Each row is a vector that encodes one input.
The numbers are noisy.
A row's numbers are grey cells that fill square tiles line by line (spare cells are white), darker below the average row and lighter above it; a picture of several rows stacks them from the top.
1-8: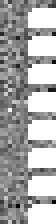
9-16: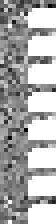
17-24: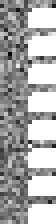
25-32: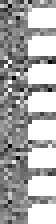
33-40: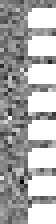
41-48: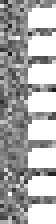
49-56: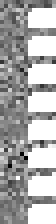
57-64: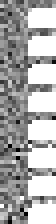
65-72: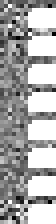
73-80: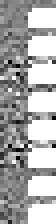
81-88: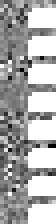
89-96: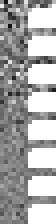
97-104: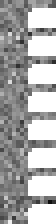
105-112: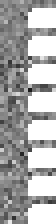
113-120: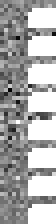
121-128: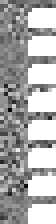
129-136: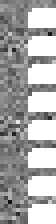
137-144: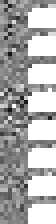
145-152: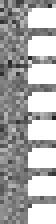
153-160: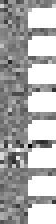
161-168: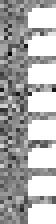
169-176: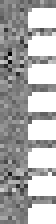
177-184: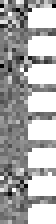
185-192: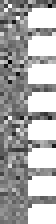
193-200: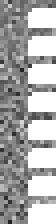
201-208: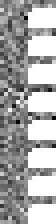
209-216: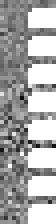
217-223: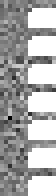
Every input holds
one of 7 labels, together with either one of 7 labels, or three true/false values.
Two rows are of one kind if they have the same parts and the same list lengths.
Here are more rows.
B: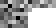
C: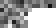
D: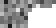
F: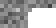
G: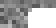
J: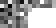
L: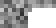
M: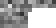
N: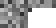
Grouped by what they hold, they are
B, C, D, F, G, J, L, M
N

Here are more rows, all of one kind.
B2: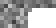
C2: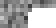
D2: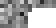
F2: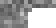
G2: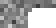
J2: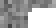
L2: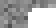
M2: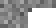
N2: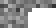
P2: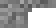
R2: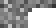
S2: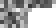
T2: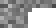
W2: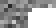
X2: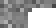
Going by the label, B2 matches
C2, F2, T2 and X2.
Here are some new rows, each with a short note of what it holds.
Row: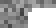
two labels (each one of 7)
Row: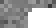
two labels (each one of 7)
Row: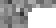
two labels (each one of 7)
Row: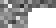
one of 7 labels and three true/false values
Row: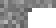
one of 7 labels and three true/false values
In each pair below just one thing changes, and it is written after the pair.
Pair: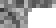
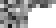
the label
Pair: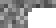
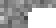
one of the three true/false values
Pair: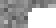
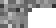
the label
